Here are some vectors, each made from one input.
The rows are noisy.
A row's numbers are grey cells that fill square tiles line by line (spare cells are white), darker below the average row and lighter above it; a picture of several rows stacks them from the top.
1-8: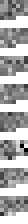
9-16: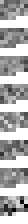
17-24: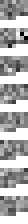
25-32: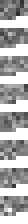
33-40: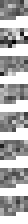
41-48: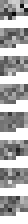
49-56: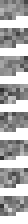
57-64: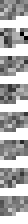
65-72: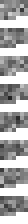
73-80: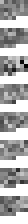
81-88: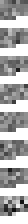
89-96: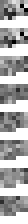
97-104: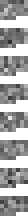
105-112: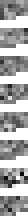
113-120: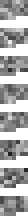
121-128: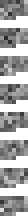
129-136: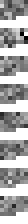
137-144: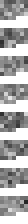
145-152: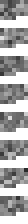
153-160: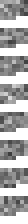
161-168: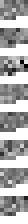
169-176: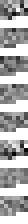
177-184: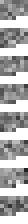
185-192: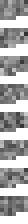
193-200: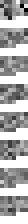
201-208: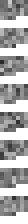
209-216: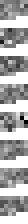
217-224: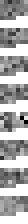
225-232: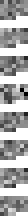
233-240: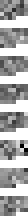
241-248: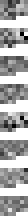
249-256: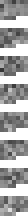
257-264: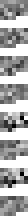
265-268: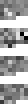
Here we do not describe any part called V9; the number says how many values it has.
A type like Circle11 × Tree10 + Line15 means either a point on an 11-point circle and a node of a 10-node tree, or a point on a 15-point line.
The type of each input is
(Bool × Bool × Bool × Bool + V9) × Line10 + Line7.
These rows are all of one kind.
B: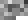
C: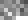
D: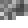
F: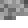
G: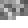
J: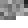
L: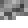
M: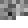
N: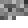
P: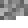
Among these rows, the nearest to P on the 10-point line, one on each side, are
D and F.
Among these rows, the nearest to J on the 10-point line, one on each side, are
B and F.
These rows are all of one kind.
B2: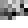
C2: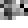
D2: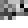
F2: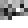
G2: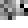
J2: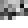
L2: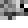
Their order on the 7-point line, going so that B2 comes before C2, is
F2, B2, J2, D2, L2, G2, C2.
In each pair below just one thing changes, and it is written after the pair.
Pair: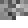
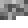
the place on the 10-point line
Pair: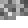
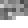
the value of V9
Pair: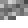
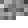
the value of V9
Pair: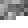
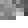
the place on the 10-point line
